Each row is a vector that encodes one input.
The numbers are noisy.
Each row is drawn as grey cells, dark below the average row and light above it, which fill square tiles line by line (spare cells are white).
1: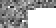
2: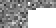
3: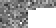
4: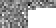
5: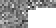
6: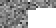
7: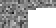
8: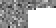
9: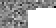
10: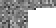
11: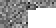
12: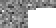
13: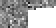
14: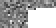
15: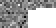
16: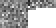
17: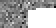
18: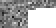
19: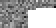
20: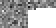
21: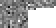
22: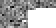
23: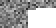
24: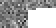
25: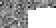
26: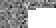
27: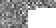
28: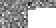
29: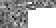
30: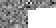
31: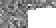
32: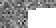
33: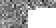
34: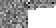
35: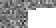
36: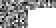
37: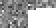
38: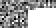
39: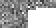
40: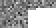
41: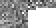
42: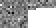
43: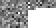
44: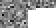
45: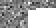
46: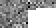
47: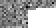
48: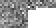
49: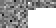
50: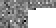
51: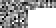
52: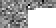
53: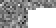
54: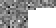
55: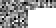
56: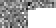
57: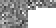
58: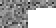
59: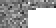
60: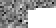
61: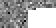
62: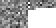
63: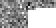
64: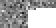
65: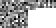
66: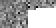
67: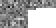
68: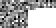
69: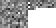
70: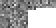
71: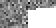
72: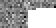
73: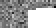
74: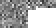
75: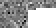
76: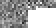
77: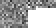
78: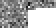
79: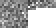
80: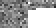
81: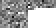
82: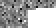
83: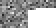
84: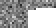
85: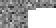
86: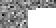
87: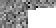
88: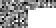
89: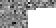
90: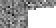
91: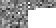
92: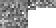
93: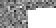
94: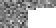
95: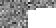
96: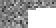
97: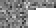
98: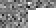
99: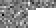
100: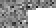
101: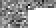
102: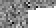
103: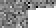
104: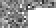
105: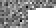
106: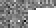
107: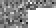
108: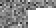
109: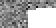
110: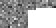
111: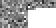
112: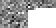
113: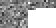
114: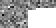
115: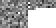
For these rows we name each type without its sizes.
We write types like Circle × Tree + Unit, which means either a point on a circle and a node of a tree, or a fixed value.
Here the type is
List(Circle).
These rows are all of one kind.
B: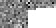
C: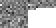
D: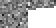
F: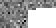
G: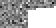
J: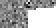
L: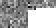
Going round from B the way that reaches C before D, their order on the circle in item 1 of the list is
B, L, C, F, D, G, J.
